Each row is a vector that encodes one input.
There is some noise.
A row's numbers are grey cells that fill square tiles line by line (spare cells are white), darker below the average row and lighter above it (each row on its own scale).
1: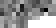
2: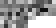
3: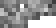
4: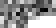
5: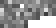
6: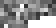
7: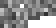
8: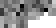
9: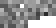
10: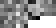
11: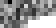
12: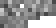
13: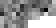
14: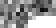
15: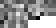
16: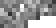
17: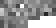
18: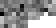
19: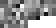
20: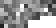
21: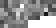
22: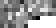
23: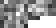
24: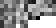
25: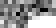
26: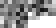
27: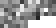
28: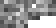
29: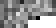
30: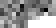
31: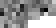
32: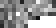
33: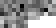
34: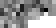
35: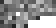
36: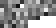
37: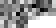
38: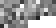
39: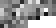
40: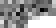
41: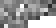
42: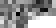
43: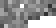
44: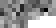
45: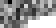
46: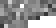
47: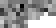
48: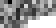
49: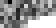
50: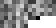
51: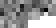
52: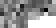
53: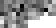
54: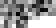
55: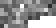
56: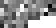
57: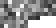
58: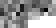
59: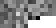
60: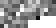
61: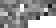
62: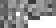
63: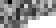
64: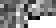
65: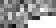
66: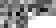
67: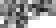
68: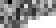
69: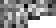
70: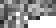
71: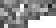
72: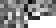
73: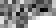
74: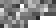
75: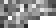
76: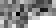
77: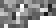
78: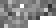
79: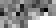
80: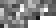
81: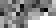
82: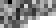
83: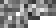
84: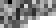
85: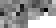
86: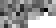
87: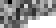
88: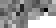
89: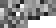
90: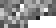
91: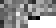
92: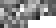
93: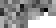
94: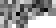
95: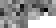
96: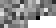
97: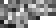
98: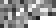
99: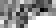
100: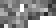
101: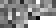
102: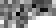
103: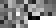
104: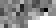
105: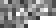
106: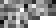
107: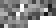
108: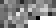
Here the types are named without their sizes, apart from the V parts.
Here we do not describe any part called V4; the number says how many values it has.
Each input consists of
a list of items, each a true/false value and a value of V4.
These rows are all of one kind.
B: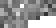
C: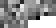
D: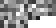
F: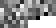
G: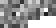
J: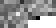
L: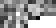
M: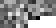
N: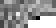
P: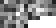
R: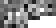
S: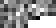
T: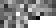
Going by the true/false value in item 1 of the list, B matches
C, F and G.
